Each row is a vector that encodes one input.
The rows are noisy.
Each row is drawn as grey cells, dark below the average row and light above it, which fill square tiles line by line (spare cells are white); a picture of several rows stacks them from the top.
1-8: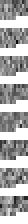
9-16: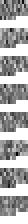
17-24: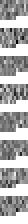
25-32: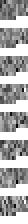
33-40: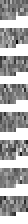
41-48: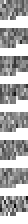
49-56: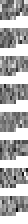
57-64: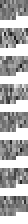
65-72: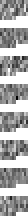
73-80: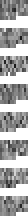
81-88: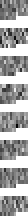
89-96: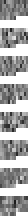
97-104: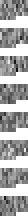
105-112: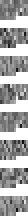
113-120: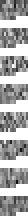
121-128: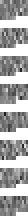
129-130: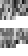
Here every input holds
either one of 11 labels and a point on a 9-point line, or a point on an 11-point line.
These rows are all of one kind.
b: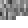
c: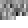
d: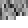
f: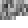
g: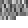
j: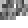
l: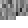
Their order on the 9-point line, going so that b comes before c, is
j, l, b, c, g, f, d.
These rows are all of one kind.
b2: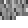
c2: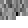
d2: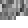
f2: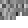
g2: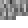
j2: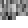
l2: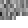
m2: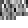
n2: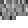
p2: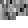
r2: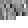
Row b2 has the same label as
j2, l2, m2 and n2.
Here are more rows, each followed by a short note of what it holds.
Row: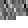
a point on an 11-point line
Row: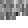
one of 11 labels and a point on a 9-point line
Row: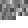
a point on an 11-point line
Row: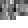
a point on an 11-point line
